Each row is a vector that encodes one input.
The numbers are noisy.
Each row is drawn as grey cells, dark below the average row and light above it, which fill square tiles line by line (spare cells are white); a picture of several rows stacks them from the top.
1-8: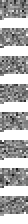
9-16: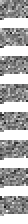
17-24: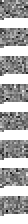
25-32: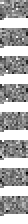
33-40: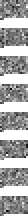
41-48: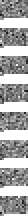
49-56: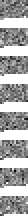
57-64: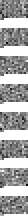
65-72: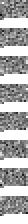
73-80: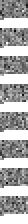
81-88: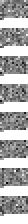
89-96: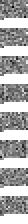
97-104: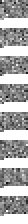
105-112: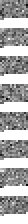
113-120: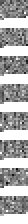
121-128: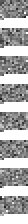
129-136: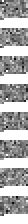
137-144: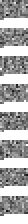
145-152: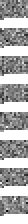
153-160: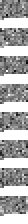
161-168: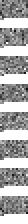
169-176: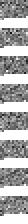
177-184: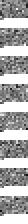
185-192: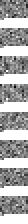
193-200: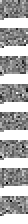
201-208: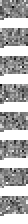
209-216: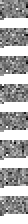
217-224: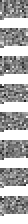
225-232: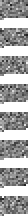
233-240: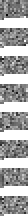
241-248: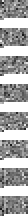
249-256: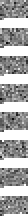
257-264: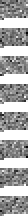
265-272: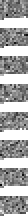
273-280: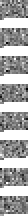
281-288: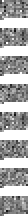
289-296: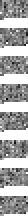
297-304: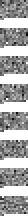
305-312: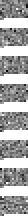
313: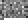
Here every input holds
a point on a 10-point circle, together with either one of 6 labels, or a point on a 15-point line.
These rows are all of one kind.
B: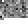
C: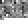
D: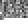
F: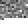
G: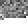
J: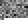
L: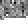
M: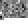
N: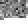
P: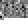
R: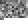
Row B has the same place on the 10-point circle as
M and P.
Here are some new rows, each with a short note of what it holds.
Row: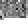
a point on a 10-point circle and one of 6 labels
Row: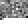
a point on a 10-point circle and a point on a 15-point line
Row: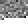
a point on a 10-point circle and one of 6 labels
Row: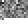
a point on a 10-point circle and one of 6 labels
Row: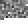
a point on a 10-point circle and one of 6 labels
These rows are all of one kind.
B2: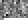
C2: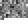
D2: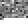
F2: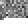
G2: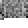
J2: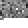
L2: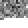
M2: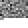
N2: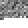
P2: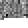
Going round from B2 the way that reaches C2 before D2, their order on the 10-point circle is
B2, C2, L2, F2, N2, D2, M2, J2, G2, P2.
